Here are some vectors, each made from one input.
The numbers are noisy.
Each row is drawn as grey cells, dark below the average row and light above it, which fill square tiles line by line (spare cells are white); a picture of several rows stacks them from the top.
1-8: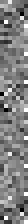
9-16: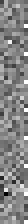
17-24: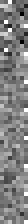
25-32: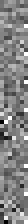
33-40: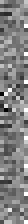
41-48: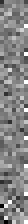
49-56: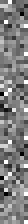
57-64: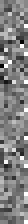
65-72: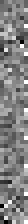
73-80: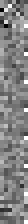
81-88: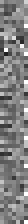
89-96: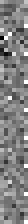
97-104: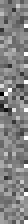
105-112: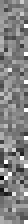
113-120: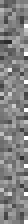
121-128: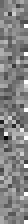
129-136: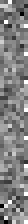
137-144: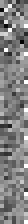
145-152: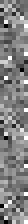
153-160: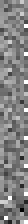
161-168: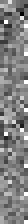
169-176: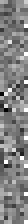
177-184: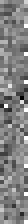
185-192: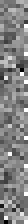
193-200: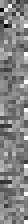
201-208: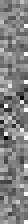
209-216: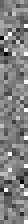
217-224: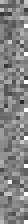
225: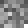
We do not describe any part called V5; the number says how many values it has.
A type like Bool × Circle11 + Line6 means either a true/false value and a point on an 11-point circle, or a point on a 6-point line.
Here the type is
Circle18 × V5 + Line7.
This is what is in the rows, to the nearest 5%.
About 80% of them hold a point on an 18-point circle and a value of V5. The rest hold a point on a 7-point line.
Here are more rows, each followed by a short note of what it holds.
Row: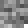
a point on an 18-point circle and a value of V5
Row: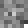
a point on an 18-point circle and a value of V5
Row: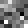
a point on a 7-point line
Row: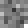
a point on an 18-point circle and a value of V5
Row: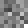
a point on an 18-point circle and a value of V5
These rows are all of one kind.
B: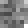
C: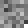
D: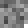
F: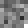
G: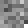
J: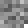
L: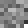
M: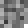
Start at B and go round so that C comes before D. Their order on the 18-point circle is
B, J, G, C, M, F, D, L.
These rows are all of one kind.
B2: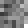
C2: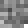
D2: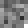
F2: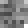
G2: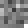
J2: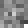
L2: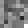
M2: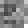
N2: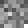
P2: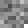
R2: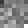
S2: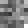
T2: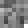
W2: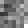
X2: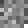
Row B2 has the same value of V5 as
F2, M2, S2 and W2.
